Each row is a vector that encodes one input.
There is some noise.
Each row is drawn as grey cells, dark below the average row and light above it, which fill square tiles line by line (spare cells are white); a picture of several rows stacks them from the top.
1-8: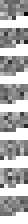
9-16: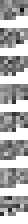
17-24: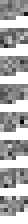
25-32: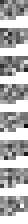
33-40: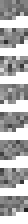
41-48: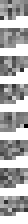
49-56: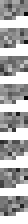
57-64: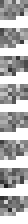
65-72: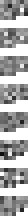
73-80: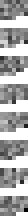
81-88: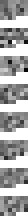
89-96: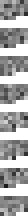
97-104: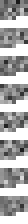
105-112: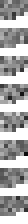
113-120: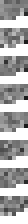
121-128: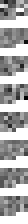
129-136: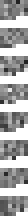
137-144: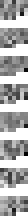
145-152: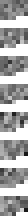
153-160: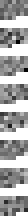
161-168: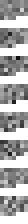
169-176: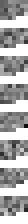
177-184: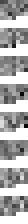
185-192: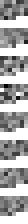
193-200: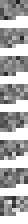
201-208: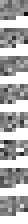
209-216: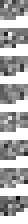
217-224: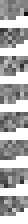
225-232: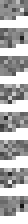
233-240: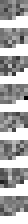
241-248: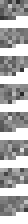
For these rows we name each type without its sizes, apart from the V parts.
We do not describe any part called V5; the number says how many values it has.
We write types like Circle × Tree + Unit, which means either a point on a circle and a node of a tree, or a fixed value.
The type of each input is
List(Bool × V5).
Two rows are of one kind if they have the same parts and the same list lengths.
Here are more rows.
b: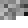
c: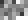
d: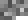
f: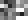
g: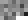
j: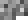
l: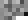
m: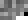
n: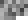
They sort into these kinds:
b, d, g, j, l, m
c, n
f

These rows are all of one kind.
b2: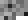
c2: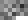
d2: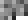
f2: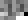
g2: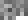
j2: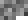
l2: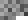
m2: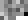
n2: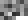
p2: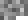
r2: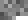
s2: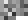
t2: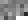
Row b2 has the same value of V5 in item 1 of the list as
d2, l2, s2 and t2.
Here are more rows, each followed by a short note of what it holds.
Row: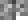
a list of two items
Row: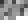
a list of one item
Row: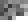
a list of one item
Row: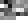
the empty list
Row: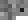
a list of one item
